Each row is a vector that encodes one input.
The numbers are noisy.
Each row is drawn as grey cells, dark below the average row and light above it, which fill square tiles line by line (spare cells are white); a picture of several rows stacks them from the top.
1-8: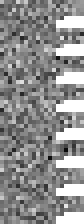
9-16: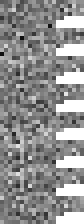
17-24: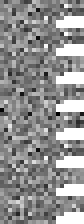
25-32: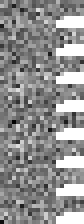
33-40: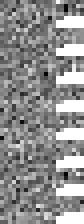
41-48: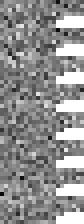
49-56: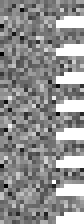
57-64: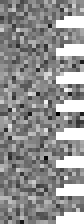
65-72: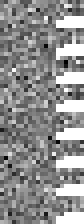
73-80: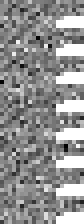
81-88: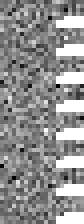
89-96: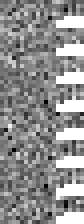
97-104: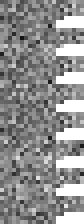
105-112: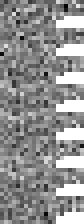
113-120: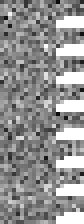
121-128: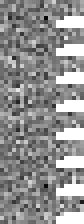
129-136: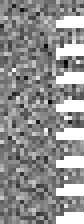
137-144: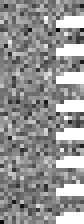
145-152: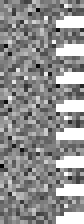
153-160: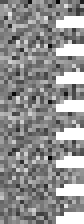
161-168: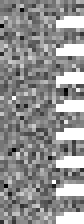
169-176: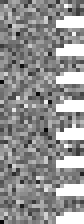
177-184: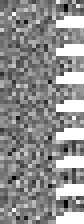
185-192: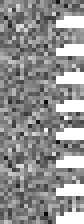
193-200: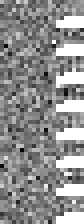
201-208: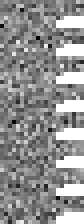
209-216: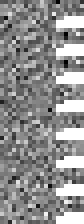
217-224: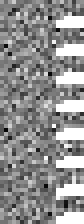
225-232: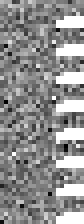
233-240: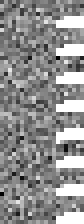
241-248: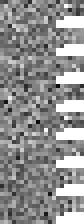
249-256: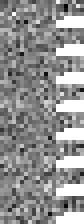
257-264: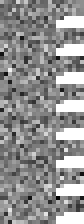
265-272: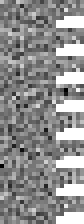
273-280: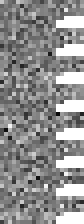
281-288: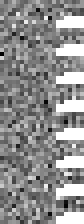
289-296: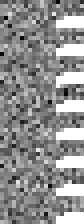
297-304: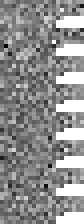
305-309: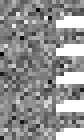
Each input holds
either a point on a 4-point line and a node of a 14-node tree, or a point on a 15-point line, or a node of a 16-node tree.
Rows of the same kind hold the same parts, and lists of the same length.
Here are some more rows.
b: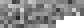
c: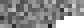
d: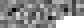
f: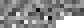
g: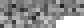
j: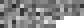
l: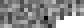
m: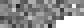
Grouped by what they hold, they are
b, c, l, m
d, f
g, j

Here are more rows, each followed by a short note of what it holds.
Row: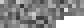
a node of a 16-node tree
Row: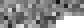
a point on a 15-point line
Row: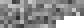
a node of a 16-node tree
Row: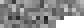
a node of a 16-node tree
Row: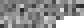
a point on a 4-point line and a node of a 14-node tree
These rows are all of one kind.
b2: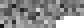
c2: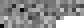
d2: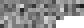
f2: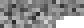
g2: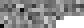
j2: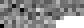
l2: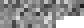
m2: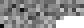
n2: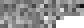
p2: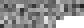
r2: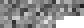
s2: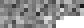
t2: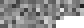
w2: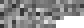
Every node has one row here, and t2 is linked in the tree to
b2 and m2.
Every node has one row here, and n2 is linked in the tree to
c2 and d2.
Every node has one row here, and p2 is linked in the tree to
g2.
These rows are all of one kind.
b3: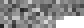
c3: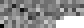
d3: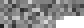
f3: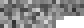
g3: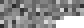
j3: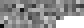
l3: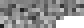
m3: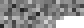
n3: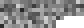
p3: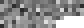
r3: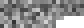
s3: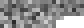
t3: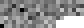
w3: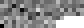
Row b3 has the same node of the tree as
d3, f3 and r3.
